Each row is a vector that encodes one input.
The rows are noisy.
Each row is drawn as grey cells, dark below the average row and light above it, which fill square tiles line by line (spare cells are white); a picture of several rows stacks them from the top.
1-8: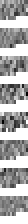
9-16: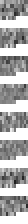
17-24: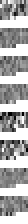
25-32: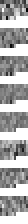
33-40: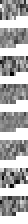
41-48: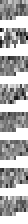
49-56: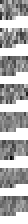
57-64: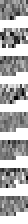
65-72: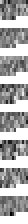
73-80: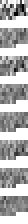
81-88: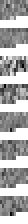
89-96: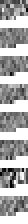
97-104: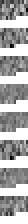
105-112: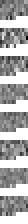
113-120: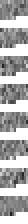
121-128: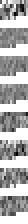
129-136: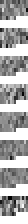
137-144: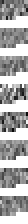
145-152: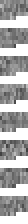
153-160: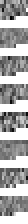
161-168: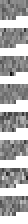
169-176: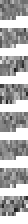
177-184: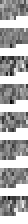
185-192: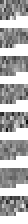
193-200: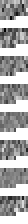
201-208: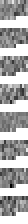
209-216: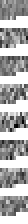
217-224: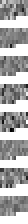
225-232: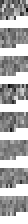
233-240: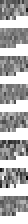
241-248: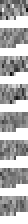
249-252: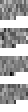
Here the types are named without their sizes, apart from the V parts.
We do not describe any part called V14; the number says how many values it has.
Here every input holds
a value of V14, together with a list of points on a circle.
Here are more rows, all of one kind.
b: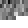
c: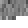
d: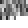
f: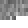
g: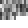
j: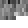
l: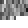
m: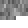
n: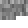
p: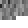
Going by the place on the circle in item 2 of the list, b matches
c, f, g and l.
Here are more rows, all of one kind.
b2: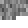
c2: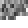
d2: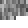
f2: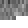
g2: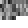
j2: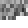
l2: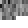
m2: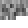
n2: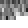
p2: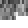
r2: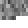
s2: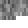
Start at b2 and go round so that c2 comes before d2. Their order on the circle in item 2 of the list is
b2, c2, s2, m2, r2, n2, p2, f2, g2, d2, j2, l2.
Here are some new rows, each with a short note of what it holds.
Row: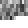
a value of V14, together with the empty list
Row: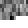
a value of V14, together with the empty list
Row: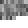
a value of V14, together with the empty list
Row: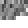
a value of V14, together with a list of one item
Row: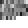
a value of V14, together with the empty list
